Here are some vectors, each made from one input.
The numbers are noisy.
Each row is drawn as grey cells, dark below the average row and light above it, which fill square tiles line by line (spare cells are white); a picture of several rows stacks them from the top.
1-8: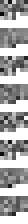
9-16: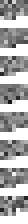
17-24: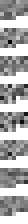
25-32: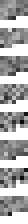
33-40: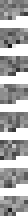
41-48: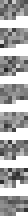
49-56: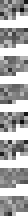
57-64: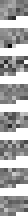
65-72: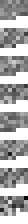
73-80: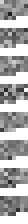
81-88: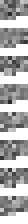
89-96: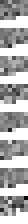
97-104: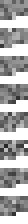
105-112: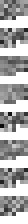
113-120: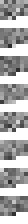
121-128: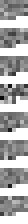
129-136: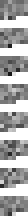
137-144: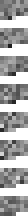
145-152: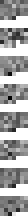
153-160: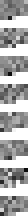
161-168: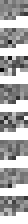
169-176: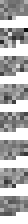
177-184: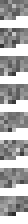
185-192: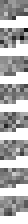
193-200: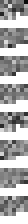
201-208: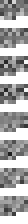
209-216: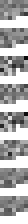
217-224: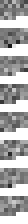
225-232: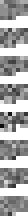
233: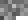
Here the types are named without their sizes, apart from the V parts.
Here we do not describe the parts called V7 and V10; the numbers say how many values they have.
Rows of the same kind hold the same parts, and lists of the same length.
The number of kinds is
3.
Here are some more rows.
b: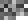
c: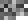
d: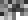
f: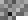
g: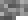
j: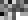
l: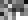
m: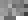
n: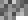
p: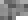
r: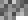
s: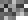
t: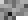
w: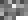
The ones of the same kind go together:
b, c, s
d, j, l, n, r
f, g, m, p, t, w

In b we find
a fixed value.
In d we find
a point on a circle and a true/false value.
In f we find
a value of V7 and a value of V10.
